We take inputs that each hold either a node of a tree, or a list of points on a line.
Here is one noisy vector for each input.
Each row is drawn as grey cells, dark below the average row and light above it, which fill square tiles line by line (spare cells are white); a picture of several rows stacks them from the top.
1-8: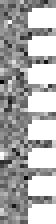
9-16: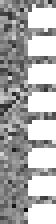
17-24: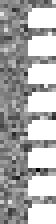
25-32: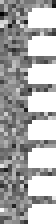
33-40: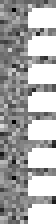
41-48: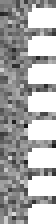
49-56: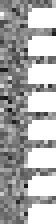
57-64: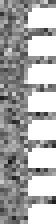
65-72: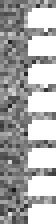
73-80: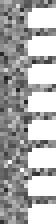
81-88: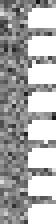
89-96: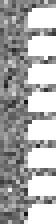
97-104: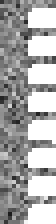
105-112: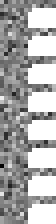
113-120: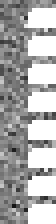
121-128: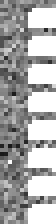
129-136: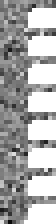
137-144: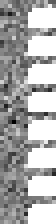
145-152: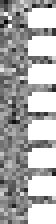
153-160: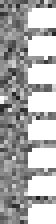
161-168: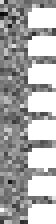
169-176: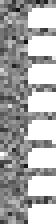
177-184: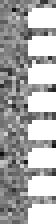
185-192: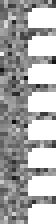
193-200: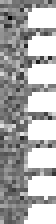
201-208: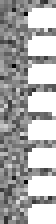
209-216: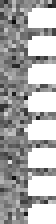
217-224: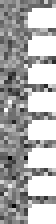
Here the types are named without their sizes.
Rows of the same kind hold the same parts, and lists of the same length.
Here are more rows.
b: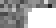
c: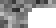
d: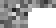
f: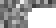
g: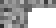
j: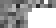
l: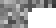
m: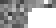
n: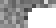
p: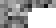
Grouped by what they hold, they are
b, j, p
c, d
f
g, m, n
l

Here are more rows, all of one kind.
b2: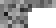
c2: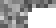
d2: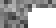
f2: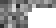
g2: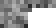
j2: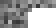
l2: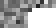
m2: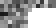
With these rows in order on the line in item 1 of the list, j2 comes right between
l2 and m2.
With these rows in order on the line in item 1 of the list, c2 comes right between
b2 and g2.
